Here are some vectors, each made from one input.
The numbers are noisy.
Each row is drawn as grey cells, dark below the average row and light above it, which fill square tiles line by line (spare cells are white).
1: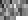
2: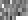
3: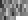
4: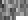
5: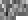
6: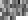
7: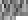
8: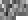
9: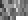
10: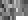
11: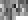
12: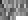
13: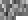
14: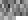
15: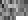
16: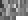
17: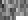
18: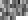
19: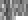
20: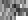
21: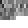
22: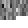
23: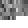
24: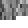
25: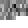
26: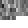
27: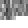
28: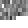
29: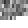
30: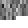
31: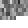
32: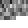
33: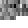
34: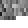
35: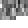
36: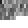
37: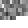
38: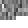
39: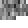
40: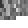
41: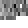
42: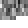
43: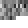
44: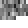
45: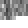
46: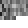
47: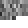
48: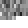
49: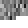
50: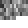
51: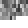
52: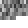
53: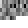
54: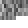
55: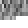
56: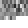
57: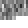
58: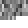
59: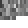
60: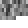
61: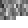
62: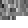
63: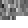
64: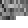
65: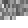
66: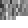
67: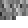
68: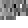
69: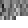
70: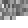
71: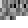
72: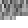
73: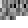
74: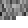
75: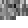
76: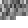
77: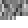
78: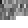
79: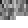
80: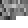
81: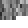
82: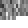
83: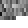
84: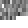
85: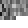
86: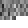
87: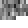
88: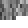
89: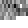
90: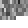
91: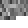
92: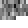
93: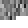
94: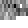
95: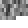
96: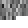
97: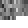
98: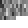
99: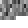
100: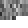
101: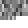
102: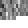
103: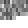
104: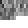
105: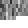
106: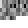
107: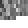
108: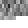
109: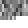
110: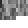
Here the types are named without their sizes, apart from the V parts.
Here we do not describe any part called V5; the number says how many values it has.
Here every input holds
a node of a tree, together with either a point on a line, or a value of V5.
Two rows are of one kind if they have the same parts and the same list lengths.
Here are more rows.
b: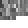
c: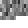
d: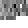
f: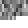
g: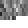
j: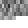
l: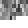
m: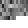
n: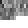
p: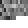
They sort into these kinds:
b, g, m, n, p
c, d, f, j, l

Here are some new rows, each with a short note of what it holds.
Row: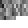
a point on a line and a node of a tree
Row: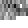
a node of a tree and a value of V5
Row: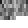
a point on a line and a node of a tree
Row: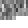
a node of a tree and a value of V5
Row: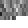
a point on a line and a node of a tree
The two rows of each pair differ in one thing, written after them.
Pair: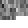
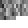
the node of the tree
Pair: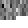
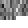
the place on the line
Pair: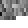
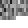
the node of the tree
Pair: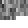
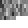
the node of the tree
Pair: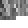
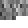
the node of the tree
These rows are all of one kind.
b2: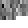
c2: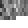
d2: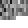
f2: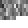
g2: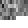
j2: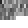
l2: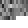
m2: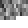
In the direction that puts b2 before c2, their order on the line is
j2, b2, f2, m2, c2, g2, l2, d2.
